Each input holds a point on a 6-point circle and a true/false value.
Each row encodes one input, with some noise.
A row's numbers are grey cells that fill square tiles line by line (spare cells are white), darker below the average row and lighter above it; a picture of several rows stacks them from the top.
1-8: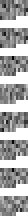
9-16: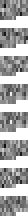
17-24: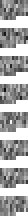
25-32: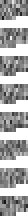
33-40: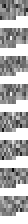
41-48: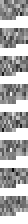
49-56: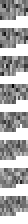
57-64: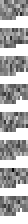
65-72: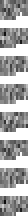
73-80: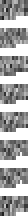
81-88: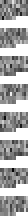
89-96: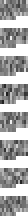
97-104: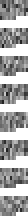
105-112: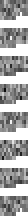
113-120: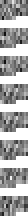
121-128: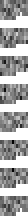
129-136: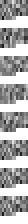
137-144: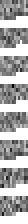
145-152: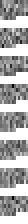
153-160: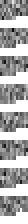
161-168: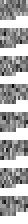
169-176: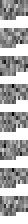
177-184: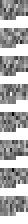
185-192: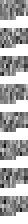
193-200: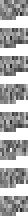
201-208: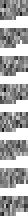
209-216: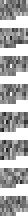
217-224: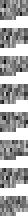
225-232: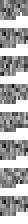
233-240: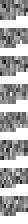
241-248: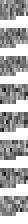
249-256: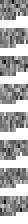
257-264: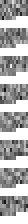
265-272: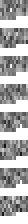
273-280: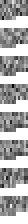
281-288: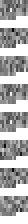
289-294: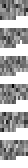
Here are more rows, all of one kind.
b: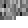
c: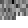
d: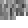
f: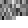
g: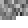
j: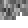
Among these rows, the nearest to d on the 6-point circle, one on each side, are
g and j.
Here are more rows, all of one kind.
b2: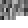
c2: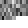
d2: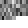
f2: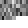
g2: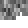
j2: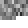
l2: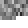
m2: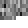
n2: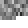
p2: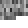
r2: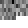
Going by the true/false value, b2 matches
g2 and r2.
